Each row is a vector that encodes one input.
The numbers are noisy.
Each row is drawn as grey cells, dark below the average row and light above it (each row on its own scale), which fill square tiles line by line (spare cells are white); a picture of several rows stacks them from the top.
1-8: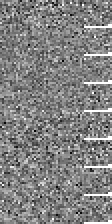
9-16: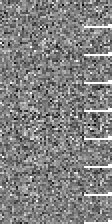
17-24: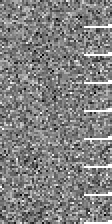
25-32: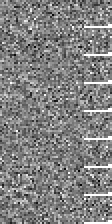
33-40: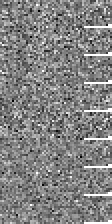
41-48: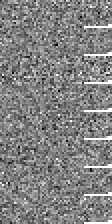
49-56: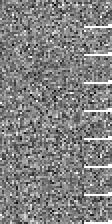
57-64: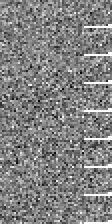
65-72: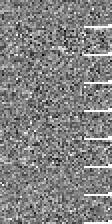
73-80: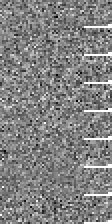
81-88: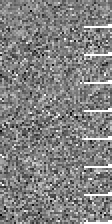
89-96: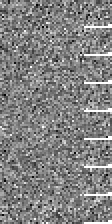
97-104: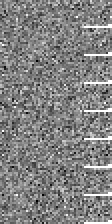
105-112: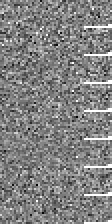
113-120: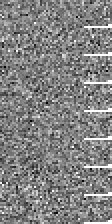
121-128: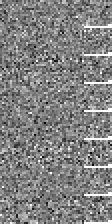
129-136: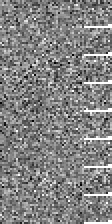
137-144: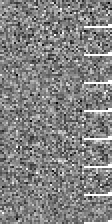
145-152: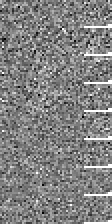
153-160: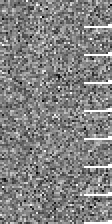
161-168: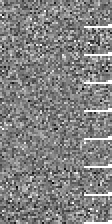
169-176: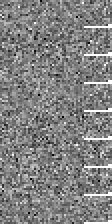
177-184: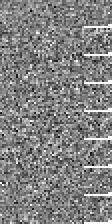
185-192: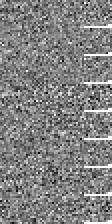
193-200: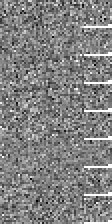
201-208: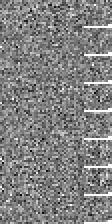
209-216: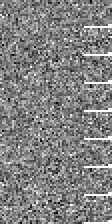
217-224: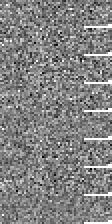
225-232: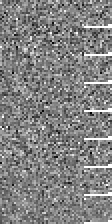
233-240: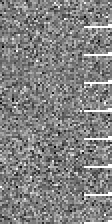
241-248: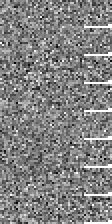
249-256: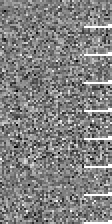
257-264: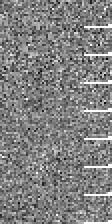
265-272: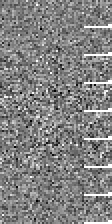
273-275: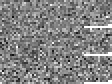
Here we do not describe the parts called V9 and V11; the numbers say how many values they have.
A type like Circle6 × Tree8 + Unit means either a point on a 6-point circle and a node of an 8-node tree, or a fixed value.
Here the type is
List2(Line5 + Line6) + V9 × V9 × V11.
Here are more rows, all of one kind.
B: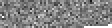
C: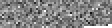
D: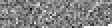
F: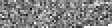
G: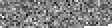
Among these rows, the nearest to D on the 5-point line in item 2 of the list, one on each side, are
B and F.
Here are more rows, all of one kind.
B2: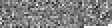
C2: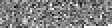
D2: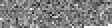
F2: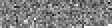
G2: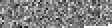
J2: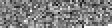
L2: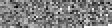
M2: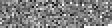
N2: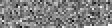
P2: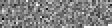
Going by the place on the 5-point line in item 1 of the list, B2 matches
D2, F2 and N2.
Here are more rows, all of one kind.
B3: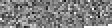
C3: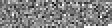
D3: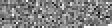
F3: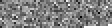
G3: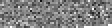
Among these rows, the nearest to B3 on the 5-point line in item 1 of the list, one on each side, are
D3 and F3.
